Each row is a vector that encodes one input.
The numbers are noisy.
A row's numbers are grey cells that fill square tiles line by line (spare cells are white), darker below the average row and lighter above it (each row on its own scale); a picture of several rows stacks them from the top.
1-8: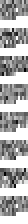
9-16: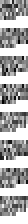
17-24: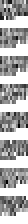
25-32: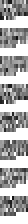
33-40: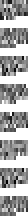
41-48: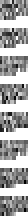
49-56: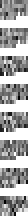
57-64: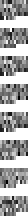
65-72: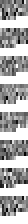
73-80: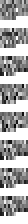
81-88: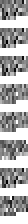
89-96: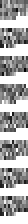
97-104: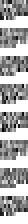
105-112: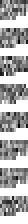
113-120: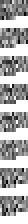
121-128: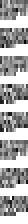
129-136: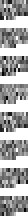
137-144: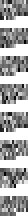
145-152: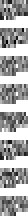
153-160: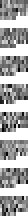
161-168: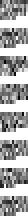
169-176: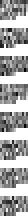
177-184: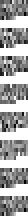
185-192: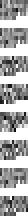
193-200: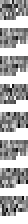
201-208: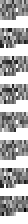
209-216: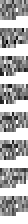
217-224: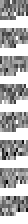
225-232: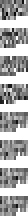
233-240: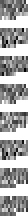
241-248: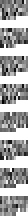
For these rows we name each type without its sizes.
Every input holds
a point on a line.
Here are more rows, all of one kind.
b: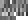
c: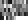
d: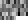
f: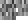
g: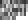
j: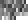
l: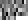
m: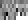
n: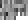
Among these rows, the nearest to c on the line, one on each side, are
d and l.
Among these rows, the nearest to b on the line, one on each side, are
d and f.
